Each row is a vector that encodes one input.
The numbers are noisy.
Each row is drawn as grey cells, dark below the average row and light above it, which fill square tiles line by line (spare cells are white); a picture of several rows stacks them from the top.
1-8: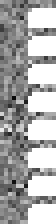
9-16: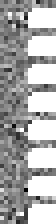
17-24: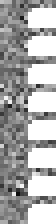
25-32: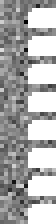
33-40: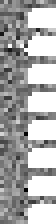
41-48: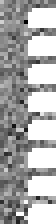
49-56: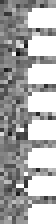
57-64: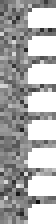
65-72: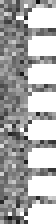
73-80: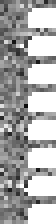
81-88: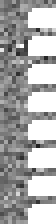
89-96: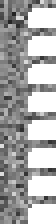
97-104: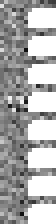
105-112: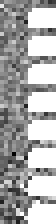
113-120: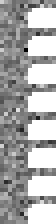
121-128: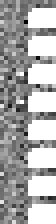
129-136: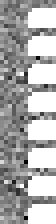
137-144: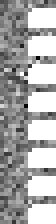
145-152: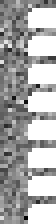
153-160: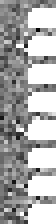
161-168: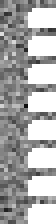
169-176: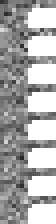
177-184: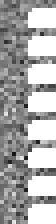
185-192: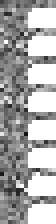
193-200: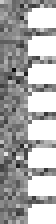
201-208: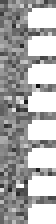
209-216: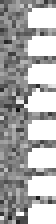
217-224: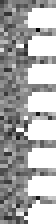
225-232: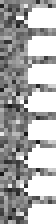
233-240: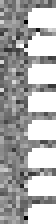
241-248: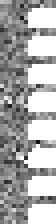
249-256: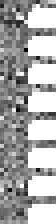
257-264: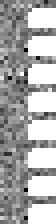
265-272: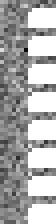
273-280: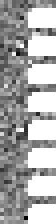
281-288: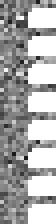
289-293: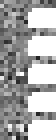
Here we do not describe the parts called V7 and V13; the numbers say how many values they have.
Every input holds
a value of V7, together with either a point on a 4-point line, or a true/false value and a value of V13.
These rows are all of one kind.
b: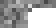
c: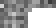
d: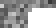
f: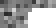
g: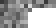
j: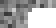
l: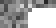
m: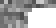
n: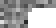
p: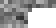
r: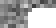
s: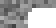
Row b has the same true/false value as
p and r.
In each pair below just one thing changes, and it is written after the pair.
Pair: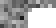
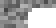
the value of V7
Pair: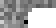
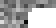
the true/false value
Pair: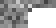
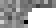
the value of V7
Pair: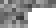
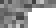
the true/false value
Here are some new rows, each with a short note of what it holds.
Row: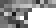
a point on a 4-point line and a value of V7
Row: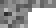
a true/false value, a value of V7 and a value of V13
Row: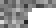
a true/false value, a value of V7 and a value of V13
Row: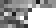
a point on a 4-point line and a value of V7
